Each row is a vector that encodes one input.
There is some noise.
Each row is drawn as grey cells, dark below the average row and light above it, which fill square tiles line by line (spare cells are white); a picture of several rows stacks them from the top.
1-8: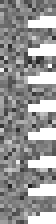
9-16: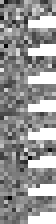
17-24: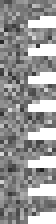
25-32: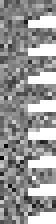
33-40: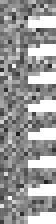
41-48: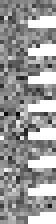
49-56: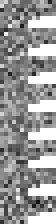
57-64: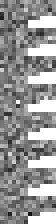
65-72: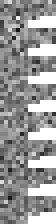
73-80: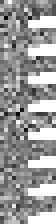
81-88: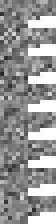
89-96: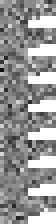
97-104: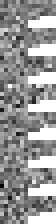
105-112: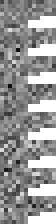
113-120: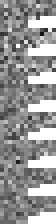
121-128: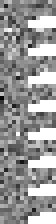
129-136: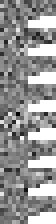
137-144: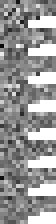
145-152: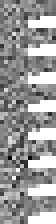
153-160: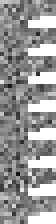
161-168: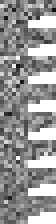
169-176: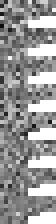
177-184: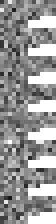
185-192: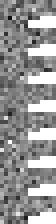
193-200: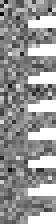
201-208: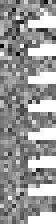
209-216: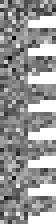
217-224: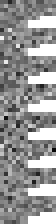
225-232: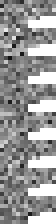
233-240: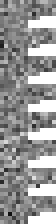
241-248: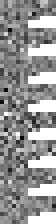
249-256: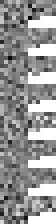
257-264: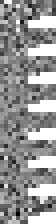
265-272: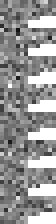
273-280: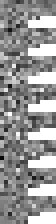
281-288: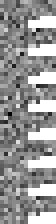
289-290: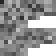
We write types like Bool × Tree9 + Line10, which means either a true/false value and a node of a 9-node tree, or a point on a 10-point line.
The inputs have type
Circle9 + Line5 + Line11.
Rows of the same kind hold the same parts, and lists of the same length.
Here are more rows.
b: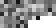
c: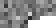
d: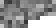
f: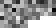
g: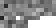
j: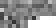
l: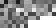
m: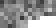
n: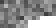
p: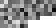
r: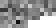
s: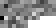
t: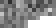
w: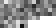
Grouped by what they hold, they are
b, c, d, g, j, l, s
f, p, r, w
m, n, t

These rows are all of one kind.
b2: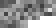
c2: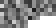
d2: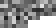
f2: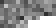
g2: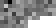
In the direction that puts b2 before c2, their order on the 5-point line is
b2, d2, f2, c2, g2.
